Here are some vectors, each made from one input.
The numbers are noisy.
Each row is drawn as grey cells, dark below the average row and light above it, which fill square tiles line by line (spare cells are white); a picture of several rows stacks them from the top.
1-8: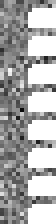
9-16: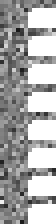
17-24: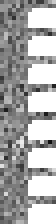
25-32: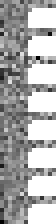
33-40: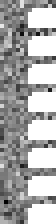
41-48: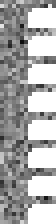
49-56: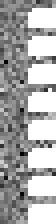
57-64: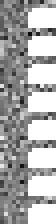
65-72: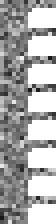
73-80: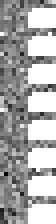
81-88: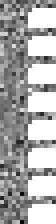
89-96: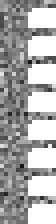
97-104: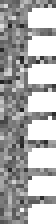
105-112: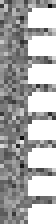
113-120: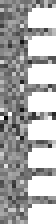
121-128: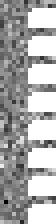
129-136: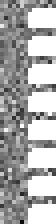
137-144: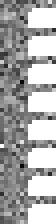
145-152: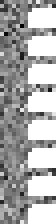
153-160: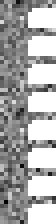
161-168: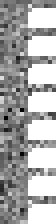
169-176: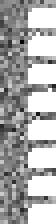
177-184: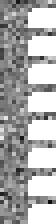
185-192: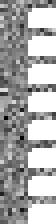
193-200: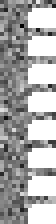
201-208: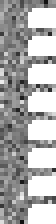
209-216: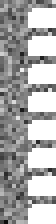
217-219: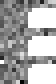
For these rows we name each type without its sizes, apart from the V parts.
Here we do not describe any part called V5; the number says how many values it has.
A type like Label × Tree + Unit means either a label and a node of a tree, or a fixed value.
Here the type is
(Bool × Bool × Bool + Unit) × Label + Line × V5.
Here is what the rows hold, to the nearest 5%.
About 70% of them hold a label, together with either a fixed value, or three true/false values. The rest hold a point on a line and a value of V5.
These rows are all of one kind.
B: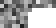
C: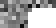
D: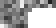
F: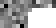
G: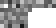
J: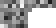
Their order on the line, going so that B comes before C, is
G, B, J, F, D, C.
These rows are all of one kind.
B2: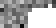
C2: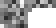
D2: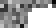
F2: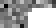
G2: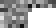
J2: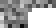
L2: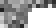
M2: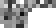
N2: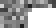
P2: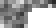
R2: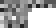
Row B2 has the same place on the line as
F2, G2, J2 and N2.
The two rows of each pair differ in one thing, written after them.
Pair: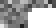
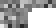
the place on the line
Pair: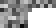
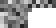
the place on the line
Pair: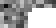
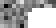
the place on the line
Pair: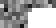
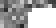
the place on the line
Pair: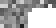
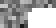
the value of V5
